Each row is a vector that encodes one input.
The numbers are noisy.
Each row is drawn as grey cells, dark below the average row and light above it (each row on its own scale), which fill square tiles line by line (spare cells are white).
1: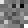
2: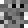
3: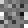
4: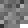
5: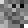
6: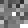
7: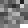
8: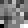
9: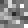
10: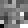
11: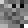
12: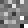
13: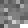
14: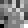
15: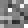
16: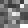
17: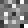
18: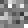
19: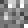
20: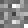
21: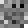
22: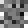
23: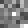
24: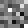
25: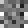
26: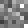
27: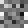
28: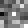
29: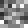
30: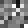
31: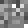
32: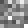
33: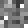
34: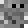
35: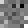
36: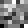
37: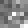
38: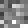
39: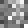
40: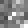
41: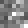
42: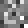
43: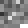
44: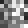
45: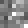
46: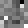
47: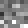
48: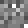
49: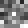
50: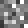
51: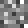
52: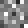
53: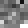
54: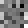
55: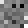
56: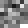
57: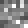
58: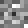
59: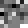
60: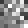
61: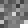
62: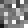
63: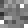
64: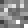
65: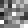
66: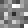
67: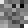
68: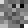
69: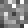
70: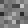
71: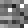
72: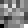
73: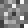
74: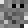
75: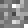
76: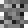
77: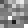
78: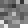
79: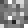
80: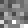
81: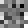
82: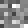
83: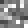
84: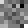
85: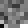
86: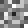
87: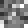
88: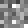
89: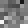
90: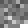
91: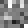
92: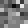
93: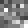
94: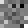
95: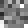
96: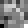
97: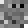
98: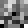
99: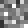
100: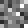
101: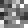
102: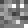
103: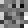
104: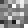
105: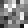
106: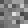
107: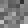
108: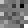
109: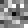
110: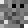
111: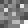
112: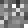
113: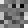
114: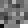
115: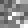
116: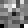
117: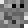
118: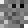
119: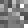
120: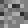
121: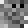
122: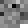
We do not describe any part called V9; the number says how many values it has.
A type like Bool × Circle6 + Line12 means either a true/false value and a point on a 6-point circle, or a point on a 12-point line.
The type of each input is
Line5 + Line8 × V9.
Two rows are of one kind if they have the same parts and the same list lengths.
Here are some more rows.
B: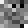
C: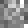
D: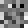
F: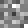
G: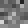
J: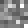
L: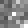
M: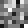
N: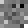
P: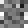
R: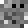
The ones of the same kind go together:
B, D, N, P, R
C, F, G, J, L, M

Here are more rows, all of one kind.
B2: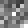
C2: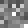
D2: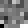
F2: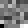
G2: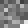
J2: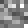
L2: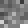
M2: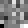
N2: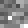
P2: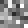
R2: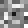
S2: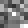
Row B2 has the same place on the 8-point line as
F2, M2 and S2.
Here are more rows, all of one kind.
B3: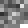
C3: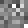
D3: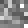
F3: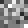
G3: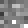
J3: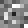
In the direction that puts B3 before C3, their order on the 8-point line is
B3, G3, F3, C3, J3, D3.
